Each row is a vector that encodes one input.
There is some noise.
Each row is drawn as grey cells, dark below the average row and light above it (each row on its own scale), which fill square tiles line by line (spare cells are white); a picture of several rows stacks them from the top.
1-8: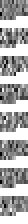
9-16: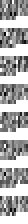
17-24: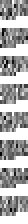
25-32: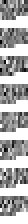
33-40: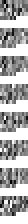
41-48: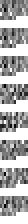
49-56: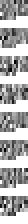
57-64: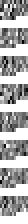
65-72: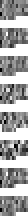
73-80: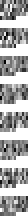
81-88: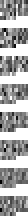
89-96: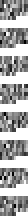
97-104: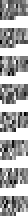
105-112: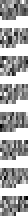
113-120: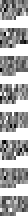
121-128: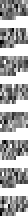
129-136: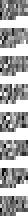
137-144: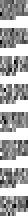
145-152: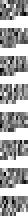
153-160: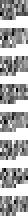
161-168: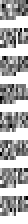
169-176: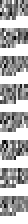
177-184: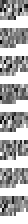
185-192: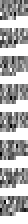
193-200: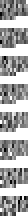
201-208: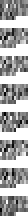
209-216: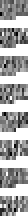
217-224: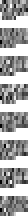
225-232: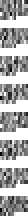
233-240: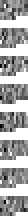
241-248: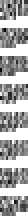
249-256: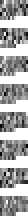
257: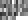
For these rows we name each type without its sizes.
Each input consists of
a node of each of two trees.
